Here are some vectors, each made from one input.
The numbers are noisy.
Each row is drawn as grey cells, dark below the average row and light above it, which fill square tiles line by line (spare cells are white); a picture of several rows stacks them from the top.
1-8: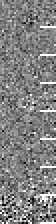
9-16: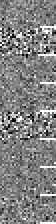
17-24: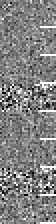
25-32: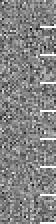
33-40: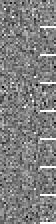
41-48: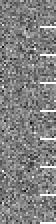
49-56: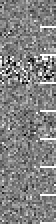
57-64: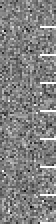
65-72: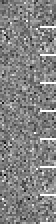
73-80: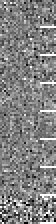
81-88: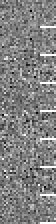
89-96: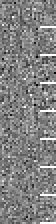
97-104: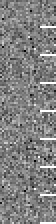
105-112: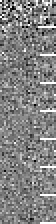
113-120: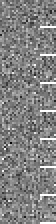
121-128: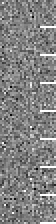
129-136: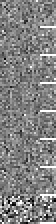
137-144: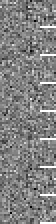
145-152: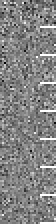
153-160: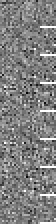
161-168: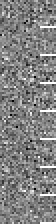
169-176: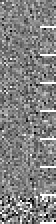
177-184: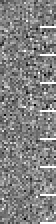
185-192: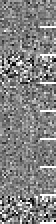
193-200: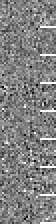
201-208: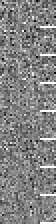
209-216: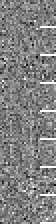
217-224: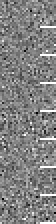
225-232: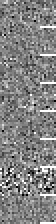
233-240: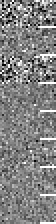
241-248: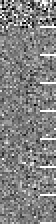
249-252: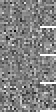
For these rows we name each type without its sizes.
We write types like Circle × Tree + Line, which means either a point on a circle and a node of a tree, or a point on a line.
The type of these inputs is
Bool × Bool × Bool × Bool × List(Line) + Label.
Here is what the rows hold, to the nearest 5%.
About 5% of them hold a label. The rest hold four true/false values, together with a list of points on a line.
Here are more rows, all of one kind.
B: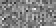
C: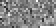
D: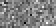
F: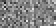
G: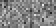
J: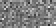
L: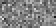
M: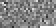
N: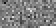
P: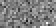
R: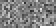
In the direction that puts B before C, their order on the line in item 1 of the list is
F, N, J, M, B, P, L, D, G, C, R.
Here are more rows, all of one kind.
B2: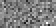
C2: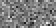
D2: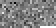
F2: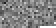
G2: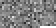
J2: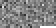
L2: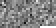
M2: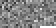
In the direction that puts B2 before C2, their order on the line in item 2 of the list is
M2, G2, F2, B2, L2, J2, D2, C2.
